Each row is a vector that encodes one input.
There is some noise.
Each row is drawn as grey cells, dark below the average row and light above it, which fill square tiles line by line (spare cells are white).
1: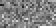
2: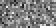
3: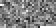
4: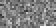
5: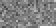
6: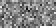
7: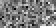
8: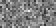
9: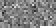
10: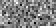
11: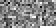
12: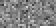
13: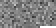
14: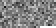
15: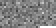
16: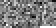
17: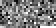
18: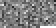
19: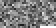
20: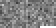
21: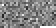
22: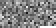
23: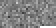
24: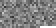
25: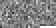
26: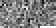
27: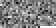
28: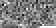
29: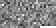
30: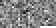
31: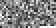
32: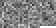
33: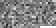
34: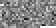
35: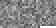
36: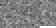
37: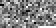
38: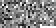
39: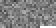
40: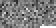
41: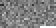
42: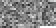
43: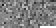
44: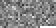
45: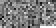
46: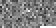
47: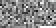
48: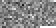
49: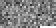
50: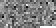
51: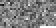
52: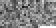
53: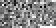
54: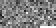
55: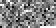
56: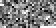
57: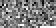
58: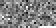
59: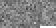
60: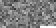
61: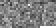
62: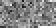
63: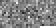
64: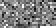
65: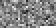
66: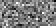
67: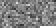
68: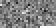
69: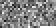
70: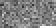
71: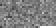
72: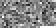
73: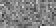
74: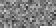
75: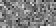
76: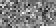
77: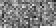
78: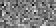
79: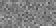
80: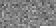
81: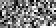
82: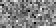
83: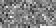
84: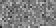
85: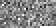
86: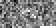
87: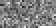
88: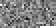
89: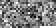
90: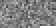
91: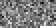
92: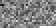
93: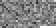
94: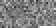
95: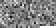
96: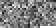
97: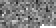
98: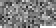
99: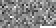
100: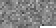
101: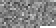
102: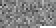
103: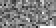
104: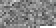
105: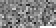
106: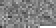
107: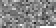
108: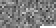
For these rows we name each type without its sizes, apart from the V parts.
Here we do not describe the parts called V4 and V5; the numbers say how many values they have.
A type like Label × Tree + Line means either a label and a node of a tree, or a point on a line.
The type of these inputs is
(Bool × Bool × Bool + Unit) × V4 × V5 + List(Circle).
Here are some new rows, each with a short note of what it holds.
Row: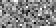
a list of two items
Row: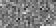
a list of one item
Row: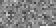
the empty list
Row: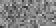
a list of one item
